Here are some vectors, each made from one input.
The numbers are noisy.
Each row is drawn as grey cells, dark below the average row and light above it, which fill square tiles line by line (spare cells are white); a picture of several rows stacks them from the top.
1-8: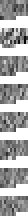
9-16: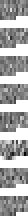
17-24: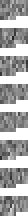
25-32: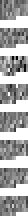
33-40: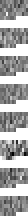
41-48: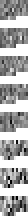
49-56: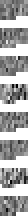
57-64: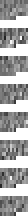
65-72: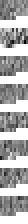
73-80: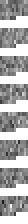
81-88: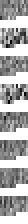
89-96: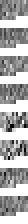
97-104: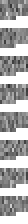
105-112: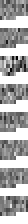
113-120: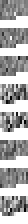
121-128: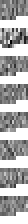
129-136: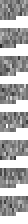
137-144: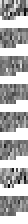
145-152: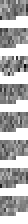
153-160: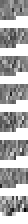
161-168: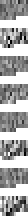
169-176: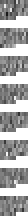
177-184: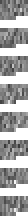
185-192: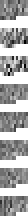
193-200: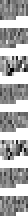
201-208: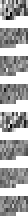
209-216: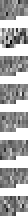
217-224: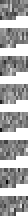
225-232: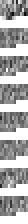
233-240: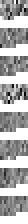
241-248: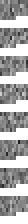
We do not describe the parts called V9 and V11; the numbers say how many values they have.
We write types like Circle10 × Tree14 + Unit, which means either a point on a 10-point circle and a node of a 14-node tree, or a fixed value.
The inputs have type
(Bool × Bool × Bool + V9) × V11 + Label6.
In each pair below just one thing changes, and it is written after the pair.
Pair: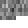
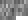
the value of V9
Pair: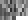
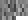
the value of V9
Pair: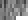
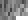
the value of V9
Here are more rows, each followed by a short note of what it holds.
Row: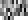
one of 6 labels
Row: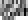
one of 6 labels
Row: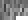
three true/false values and a value of V11
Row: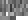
a value of V9 and a value of V11
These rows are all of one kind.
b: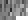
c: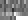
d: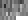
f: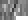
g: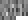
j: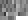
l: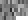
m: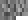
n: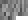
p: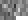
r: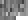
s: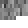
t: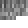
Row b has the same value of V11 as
d, r, s and t.
